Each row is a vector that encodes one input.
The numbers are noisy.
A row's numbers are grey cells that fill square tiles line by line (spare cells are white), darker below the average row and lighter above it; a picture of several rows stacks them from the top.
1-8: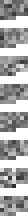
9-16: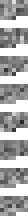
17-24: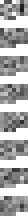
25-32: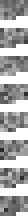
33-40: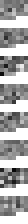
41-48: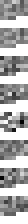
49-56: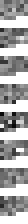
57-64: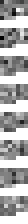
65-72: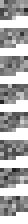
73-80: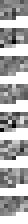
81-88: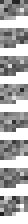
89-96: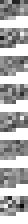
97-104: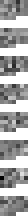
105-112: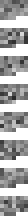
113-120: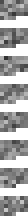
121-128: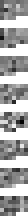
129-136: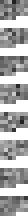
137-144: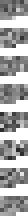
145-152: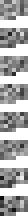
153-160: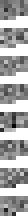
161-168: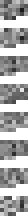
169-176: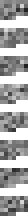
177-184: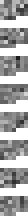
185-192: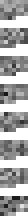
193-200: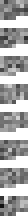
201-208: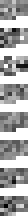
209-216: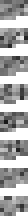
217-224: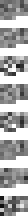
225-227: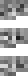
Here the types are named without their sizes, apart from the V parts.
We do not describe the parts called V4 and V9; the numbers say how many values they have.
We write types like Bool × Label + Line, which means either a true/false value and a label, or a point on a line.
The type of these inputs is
(Bool × V4 + V9) × Label.
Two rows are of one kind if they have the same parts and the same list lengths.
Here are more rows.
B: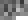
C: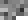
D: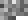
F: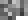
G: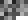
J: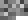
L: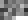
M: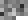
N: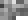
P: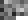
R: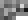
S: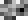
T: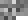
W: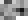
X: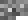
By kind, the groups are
B, D, F, J, L, N, P, R, S, W, X
C, G, M, T

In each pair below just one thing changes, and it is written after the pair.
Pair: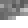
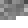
the value of V4
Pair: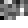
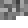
the value of V4
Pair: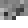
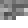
the true/false value
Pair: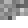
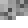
the value of V4
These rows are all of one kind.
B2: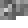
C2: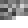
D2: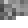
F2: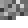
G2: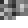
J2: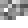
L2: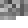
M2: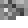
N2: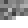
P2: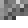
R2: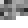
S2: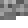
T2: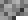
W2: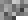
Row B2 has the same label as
P2, T2 and W2.
